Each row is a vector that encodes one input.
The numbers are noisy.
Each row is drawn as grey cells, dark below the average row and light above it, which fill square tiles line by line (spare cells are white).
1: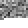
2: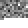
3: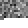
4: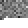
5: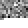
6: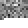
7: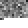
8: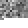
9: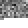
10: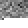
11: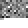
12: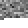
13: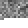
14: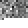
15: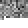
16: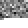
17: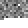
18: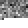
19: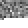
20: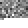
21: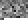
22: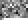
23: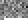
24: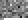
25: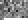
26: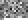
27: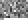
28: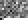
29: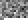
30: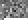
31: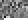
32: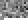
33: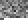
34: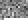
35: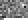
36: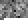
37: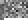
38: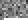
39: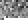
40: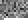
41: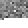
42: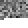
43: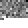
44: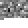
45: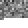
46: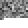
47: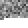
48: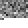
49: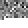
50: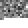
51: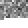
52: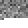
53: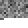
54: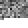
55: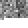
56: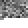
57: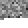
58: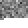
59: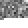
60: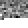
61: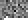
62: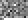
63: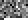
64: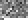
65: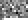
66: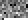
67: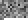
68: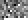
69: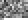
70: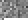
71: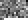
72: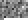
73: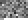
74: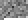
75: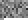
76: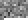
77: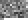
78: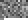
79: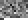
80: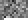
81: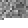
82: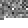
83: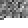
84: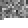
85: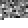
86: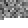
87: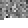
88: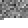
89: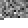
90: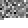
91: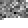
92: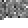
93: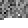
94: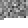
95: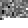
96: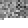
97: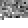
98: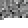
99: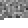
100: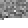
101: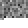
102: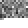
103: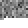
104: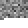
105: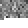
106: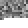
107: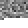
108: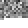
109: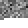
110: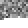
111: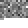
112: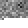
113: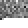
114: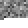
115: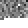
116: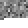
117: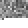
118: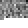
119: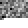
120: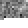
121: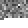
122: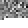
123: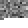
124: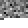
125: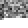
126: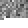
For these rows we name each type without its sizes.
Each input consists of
a point on a line and a node of a tree, together with either a fixed value, or a node of a tree.
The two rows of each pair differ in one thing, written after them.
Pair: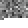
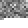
the place on the line
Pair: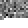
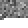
the node of one of the two trees
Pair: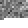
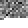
the node of one of the two trees
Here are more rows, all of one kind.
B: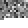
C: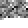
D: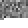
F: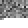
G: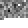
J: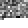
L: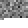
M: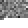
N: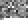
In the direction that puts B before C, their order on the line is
B, G, N, L, C, D, M, J, F.
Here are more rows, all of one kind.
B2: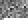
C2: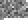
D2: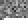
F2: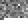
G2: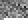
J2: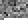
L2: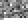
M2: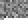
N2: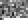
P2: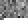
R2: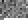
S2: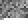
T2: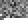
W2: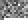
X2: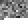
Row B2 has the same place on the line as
G2, J2, R2 and S2.
